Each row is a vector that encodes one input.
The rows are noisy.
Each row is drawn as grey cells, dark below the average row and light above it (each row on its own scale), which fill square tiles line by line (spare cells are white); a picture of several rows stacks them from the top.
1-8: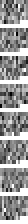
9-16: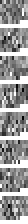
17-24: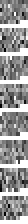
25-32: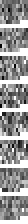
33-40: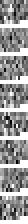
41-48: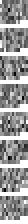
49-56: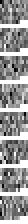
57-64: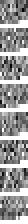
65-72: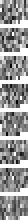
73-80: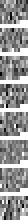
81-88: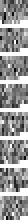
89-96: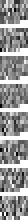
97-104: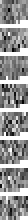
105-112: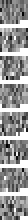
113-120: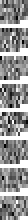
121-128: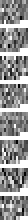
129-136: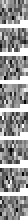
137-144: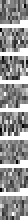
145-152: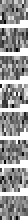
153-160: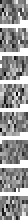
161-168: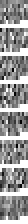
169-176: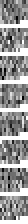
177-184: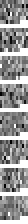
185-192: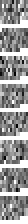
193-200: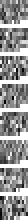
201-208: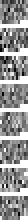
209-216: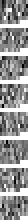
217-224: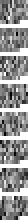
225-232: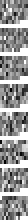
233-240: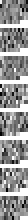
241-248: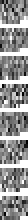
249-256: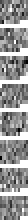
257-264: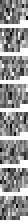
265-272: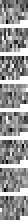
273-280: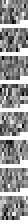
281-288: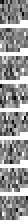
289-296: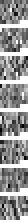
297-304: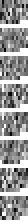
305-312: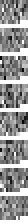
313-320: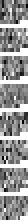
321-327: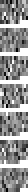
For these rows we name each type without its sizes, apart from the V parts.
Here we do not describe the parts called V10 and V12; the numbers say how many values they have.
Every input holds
either a label and a value of V12, or a node of each of two trees, or two values of V10.
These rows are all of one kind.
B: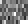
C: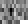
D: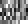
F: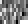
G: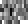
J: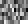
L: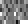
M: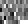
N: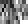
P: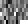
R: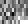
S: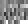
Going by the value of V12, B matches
F, L, M and P.
